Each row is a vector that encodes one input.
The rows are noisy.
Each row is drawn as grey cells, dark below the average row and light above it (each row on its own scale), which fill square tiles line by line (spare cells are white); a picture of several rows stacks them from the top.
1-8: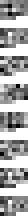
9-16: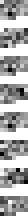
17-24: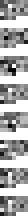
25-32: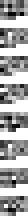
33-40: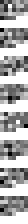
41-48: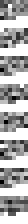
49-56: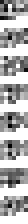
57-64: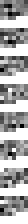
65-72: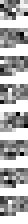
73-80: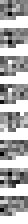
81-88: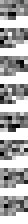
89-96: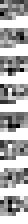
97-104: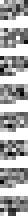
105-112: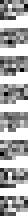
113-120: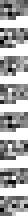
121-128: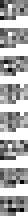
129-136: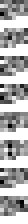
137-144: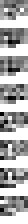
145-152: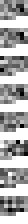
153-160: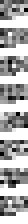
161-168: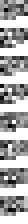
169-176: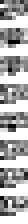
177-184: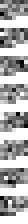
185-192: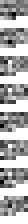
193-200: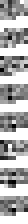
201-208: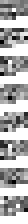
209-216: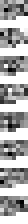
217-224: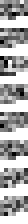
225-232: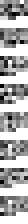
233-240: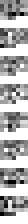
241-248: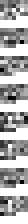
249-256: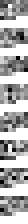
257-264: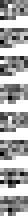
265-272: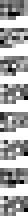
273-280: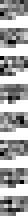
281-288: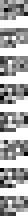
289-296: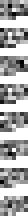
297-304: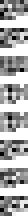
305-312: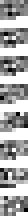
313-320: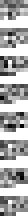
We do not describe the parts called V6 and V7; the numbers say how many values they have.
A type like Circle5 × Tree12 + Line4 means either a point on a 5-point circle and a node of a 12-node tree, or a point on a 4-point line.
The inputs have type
Bool × Line8 × V6 + Line10 + V7.
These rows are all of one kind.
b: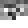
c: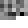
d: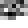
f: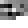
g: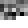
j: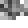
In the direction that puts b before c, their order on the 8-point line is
d, b, f, g, c, j.
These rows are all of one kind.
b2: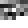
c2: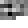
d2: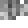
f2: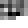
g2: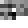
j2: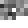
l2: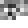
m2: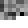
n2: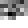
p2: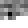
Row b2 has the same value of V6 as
c2 and p2.
